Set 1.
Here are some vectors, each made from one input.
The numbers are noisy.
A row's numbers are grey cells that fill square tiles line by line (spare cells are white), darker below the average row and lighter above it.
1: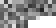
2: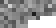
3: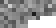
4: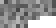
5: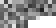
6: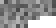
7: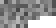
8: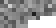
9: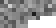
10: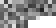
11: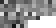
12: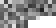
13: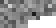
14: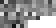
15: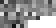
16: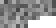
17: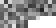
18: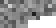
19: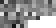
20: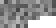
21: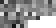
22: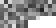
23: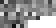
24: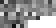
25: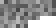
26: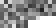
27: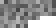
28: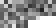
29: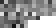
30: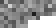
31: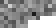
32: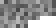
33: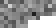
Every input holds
a point on a 4-point line.
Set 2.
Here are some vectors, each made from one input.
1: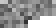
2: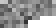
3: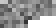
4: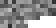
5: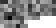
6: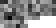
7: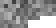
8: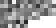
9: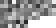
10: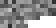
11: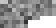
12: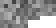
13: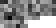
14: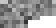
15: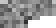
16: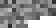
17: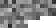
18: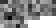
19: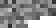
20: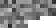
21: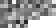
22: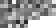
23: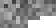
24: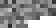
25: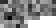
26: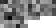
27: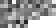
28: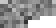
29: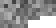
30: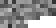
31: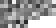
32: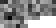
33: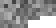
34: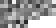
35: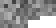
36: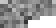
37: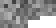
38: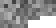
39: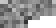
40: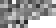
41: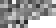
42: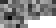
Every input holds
a point on a 5-point line.
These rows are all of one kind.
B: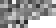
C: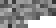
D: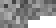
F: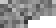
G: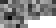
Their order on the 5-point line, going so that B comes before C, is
B, F, D, C, G.
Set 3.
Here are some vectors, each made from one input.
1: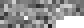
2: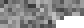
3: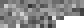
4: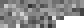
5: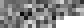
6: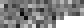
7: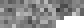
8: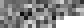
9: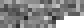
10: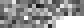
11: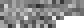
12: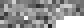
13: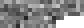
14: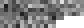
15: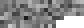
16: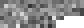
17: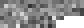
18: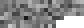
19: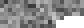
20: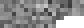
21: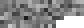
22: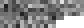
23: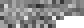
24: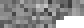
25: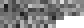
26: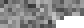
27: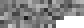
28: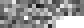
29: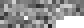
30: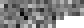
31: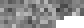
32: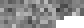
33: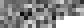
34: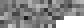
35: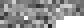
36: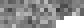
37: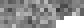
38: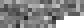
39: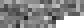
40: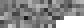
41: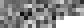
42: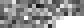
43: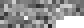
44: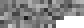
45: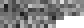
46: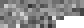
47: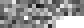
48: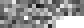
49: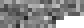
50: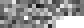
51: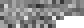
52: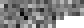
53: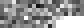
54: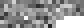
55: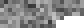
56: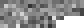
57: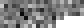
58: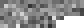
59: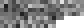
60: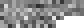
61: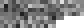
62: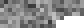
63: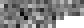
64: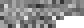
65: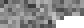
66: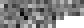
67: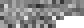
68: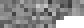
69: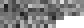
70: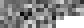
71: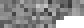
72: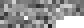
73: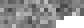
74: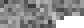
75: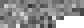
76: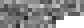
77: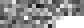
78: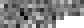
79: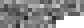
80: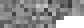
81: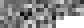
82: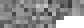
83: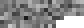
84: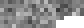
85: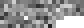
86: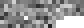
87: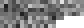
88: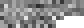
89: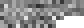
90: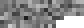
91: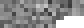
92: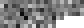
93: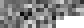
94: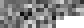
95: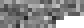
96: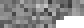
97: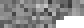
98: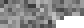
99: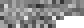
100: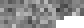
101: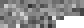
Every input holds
a point on a 12-point line.
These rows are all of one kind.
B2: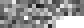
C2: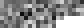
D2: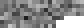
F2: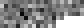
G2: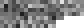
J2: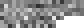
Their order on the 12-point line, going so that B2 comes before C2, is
B2, J2, D2, G2, F2, C2.
